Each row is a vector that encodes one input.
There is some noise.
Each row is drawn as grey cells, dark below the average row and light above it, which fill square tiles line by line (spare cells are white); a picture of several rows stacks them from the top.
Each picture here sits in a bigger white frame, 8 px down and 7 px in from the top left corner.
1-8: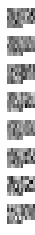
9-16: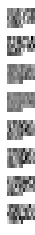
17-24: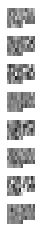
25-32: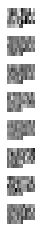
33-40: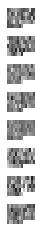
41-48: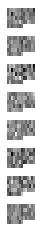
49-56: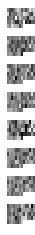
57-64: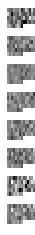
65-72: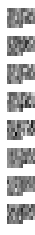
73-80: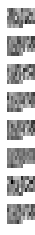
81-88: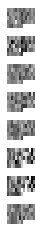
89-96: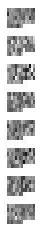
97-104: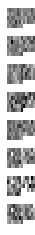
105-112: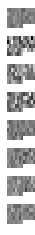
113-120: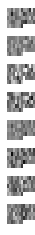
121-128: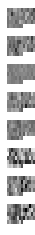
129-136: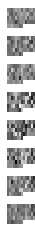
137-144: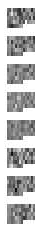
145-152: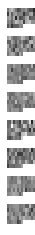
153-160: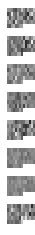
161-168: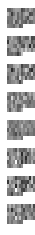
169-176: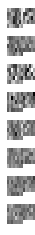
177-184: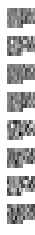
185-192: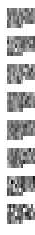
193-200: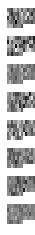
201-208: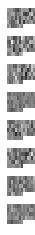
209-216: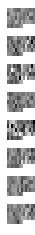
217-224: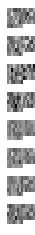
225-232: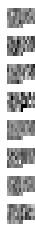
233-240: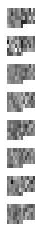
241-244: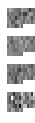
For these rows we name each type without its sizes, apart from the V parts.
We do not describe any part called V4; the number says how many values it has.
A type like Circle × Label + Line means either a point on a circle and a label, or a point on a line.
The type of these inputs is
Label × V4 + List(Line).
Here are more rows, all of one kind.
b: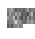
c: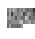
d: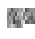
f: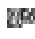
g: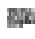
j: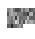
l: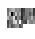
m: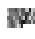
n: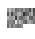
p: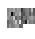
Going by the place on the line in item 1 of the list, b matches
g, l and p.
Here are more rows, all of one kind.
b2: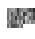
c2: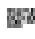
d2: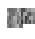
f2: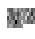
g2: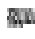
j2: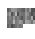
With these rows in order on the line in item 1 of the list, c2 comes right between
b2 and d2.
